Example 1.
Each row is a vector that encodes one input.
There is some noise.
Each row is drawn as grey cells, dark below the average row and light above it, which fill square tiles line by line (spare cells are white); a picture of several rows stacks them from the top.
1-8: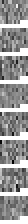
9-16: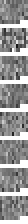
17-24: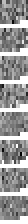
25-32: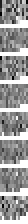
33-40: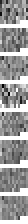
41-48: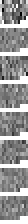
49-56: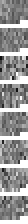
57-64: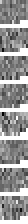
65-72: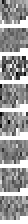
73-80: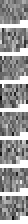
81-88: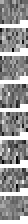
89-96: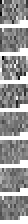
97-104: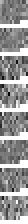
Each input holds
either a point on an 8-point circle, or three true/false values.
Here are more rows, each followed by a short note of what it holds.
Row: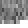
three true/false values
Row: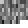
three true/false values
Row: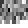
a point on an 8-point circle
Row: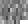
a point on an 8-point circle
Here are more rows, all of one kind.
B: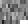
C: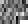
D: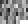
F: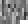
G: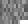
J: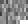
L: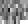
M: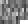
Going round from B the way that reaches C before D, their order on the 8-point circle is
B, F, M, G, C, L, D, J.
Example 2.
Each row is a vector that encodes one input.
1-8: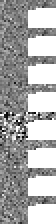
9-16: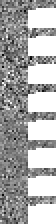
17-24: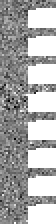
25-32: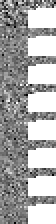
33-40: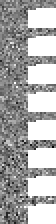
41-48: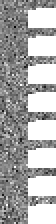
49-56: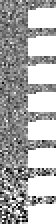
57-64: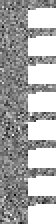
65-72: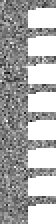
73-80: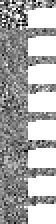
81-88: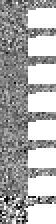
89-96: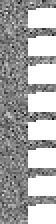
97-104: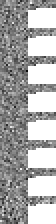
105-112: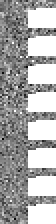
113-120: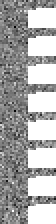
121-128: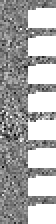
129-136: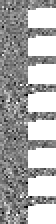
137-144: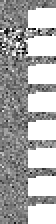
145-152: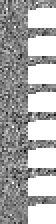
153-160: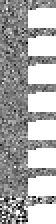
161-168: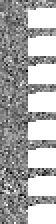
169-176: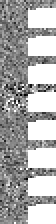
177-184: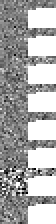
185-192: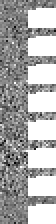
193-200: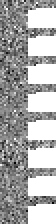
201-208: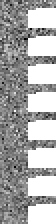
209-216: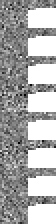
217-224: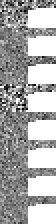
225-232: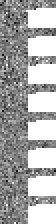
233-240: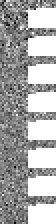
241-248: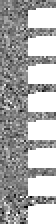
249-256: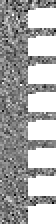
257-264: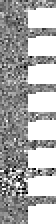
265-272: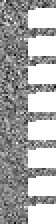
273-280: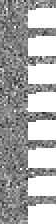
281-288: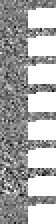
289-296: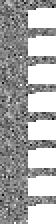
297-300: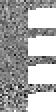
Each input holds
either a point on a 5-point circle and one of 4 labels, or a fixed value.
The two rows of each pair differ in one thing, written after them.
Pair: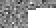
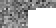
the place on the 5-point circle
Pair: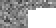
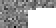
the place on the 5-point circle
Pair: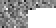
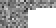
the place on the 5-point circle
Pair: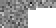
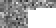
the place on the 5-point circle
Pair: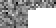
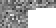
the place on the 5-point circle
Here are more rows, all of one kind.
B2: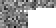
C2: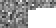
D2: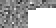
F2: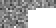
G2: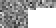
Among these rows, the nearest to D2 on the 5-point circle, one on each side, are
B2 and F2.
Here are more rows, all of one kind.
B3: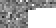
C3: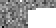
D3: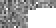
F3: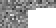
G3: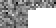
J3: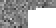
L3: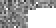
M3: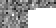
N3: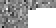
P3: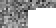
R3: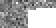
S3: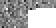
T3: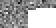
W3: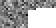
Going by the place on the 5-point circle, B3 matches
G3, M3, P3 and W3.
